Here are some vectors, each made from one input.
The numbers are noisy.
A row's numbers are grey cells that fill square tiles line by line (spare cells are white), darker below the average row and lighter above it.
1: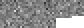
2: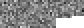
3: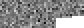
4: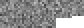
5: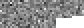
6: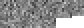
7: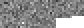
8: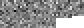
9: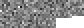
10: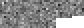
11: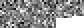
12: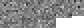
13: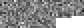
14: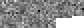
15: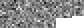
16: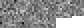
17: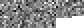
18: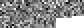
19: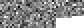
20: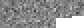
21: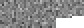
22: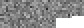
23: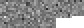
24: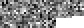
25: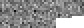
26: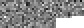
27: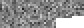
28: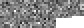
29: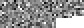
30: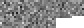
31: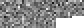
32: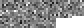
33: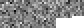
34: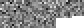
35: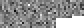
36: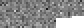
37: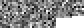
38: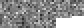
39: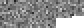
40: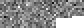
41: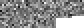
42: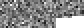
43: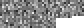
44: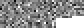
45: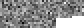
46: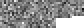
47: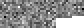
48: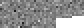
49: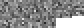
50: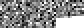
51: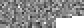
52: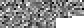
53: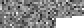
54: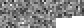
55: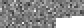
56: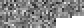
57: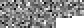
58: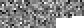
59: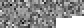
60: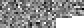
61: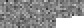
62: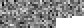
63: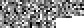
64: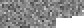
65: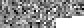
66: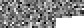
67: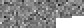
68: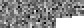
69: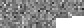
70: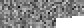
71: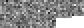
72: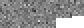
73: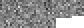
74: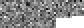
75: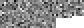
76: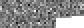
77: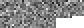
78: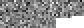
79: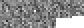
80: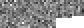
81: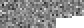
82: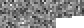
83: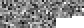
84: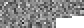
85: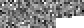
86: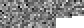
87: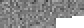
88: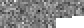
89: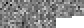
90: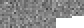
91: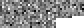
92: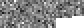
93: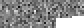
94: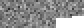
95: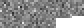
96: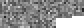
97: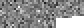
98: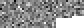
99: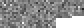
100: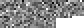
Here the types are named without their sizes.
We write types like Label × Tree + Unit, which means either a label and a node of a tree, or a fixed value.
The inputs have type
Bool × Bool × Bool × (Label + Line).
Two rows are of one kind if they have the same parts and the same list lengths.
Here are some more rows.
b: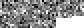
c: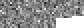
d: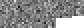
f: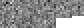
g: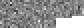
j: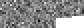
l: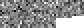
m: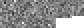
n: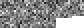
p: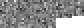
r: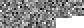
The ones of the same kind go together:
b, c, f, g, l
d, j, m, n, p, r

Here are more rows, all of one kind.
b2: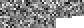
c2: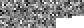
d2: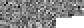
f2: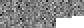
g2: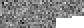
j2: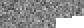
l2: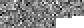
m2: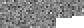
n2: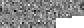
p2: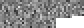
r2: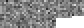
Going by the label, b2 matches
c2, d2, m2 and r2.
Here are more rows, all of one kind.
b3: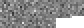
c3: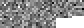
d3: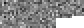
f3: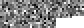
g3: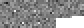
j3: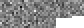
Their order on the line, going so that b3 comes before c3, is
j3, b3, g3, f3, d3, c3.
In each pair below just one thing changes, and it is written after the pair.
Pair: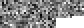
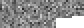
the label
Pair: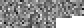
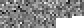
one of the three true/false values
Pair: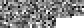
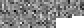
the label
